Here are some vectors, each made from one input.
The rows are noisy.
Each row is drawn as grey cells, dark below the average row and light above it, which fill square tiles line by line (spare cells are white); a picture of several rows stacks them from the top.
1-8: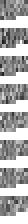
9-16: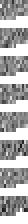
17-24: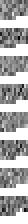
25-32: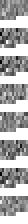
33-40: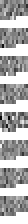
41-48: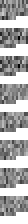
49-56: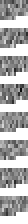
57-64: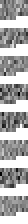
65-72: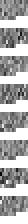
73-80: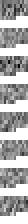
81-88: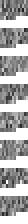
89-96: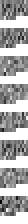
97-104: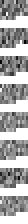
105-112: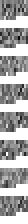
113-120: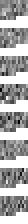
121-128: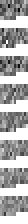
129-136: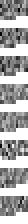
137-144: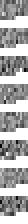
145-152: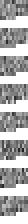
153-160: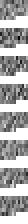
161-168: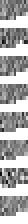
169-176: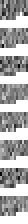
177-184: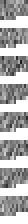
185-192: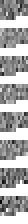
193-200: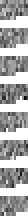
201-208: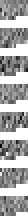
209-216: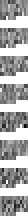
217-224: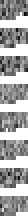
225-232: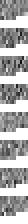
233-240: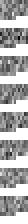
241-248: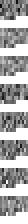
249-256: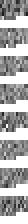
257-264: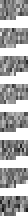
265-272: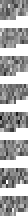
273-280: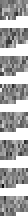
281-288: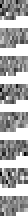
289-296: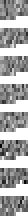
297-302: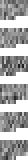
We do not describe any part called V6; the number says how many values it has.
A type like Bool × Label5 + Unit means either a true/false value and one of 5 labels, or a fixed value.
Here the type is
Label12 × (Line8 + V6) + List2(Line5).
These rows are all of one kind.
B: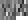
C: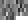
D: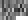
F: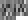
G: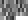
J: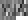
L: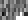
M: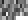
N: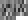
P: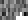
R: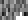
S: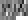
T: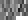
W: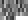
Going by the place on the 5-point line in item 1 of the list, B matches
F, J, N and S.
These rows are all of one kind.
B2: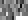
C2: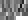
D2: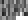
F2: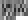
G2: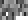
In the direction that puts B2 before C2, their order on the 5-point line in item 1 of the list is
D2, G2, B2, C2, F2.
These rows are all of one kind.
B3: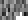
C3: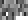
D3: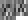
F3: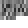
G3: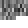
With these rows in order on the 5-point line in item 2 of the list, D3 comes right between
C3 and F3.
